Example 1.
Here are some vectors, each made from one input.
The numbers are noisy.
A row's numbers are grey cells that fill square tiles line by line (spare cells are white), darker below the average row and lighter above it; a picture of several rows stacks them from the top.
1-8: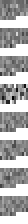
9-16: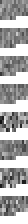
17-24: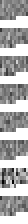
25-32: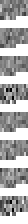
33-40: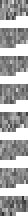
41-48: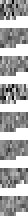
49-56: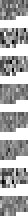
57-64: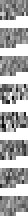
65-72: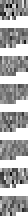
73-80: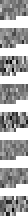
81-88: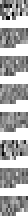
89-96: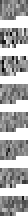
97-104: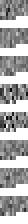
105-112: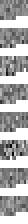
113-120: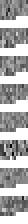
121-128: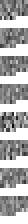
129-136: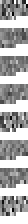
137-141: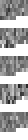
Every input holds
either a point on each of two 5-point circles, or a fixed value, or three true/false values.
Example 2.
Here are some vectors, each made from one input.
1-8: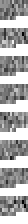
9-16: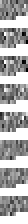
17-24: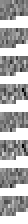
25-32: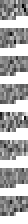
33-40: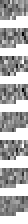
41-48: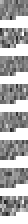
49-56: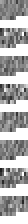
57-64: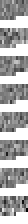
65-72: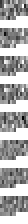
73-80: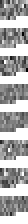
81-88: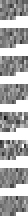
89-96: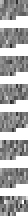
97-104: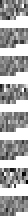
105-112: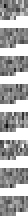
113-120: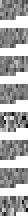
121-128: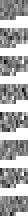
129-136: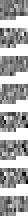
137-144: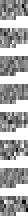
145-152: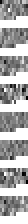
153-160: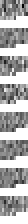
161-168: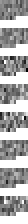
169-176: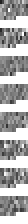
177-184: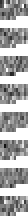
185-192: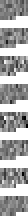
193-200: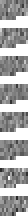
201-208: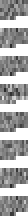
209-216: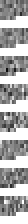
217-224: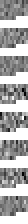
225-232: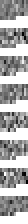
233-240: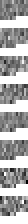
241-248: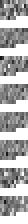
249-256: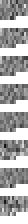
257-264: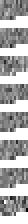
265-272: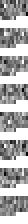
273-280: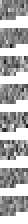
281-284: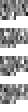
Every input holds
either three true/false values, or a list of up to two points on a 5-point circle.
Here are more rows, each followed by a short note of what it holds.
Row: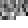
three true/false values
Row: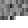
a list of two items
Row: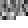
three true/false values
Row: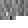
a list of two items
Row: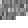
a list of one item
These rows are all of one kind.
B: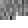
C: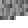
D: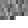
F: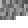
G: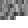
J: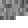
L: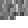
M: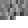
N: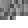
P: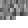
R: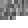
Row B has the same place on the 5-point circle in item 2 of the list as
C and D.
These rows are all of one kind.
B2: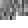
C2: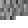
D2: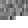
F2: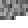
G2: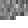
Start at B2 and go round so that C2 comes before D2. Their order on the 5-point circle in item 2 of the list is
B2, F2, C2, D2, G2.
